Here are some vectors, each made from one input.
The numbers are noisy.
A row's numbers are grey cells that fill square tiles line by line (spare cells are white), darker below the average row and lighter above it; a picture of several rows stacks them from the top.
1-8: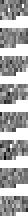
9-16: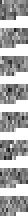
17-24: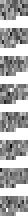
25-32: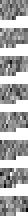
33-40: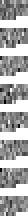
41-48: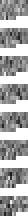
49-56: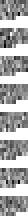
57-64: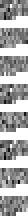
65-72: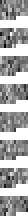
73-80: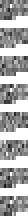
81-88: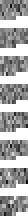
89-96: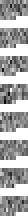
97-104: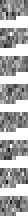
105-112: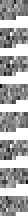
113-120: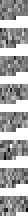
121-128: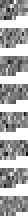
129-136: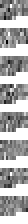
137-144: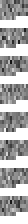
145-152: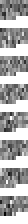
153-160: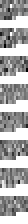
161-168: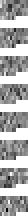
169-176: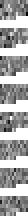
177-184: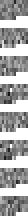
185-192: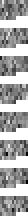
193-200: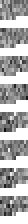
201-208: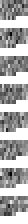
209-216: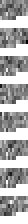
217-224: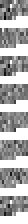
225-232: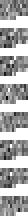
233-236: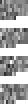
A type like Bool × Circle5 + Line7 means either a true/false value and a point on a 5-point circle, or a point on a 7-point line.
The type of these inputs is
Bool × Line8 × List3(Line6).
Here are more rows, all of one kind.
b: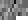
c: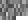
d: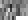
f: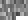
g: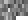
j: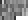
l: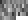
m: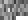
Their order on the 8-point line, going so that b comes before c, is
j, f, d, m, g, b, l, c.
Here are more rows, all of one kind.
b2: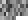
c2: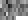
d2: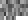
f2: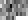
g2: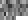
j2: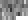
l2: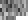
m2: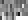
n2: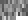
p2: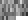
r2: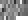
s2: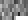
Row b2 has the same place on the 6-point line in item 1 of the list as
f2 and l2.
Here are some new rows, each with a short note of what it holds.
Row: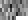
a point on an 8-point line and a true/false value, together with a list of two items
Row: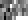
a point on an 8-point line and a true/false value, together with the empty list
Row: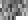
a point on an 8-point line and a true/false value, together with a list of two items
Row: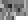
a point on an 8-point line and a true/false value, together with a list of three items
